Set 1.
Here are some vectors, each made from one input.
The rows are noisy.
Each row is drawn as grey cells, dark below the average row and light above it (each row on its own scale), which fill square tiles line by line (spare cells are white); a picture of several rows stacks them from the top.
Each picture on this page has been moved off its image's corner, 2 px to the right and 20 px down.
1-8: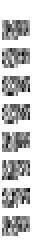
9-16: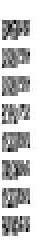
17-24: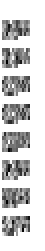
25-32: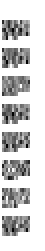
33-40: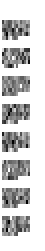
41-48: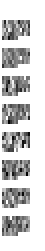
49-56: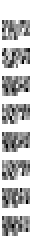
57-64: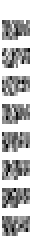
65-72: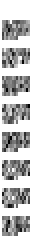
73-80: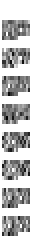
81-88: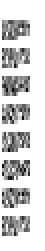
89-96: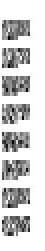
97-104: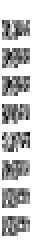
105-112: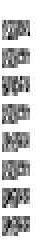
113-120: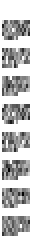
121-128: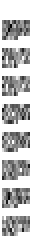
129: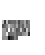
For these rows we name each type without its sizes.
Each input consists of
either a point on a circle, or a fixed value, or a node of a tree, or three true/false values.
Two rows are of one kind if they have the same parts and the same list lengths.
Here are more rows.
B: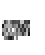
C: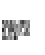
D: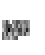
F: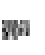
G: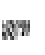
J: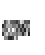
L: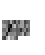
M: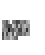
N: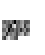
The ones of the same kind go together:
B, G, J
C
D, L, M, N
F

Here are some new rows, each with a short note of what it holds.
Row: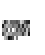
three true/false values
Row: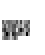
a point on a circle
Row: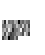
three true/false values
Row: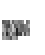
a node of a tree
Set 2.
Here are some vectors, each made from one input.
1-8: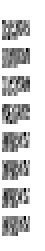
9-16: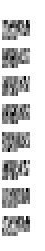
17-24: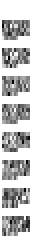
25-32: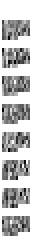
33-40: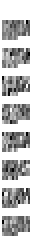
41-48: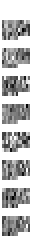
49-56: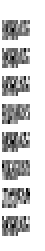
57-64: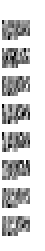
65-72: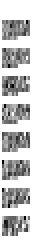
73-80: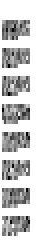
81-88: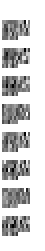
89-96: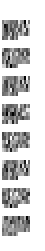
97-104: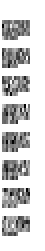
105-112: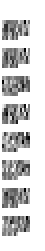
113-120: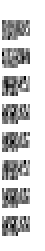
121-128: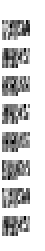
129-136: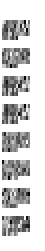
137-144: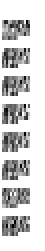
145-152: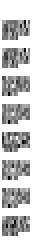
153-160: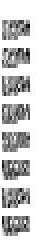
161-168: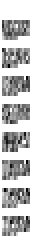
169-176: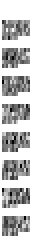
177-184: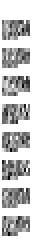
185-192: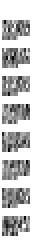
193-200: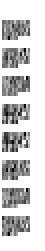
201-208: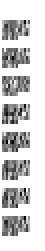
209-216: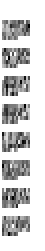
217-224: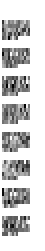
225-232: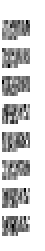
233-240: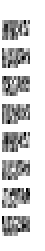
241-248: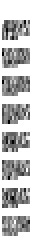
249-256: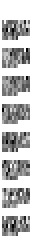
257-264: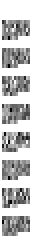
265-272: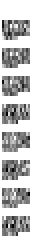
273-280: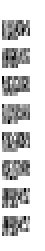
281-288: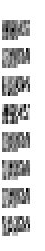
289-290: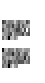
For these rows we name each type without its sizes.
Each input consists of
a point on a circle and a true/false value, together with either a fixed value, or a node of a tree.
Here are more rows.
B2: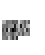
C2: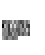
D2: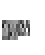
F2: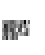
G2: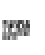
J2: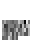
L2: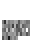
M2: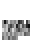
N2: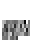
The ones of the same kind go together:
B2, F2, J2, N2
C2, D2, G2, L2, M2

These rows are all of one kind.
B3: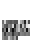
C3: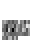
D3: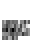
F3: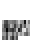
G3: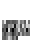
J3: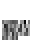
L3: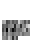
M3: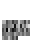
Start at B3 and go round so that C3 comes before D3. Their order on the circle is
B3, J3, C3, D3, F3, L3, M3, G3.
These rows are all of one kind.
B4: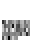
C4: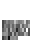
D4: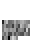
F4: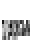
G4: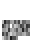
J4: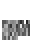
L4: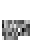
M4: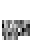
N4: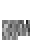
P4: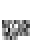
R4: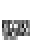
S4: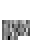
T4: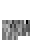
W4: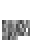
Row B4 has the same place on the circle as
D4, F4 and P4.
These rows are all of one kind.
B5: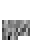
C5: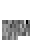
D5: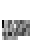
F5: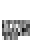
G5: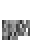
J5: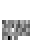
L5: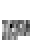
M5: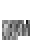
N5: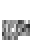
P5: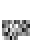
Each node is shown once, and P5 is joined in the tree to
F5.
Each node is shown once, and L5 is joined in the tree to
C5 and M5.
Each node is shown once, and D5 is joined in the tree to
F5 and N5.
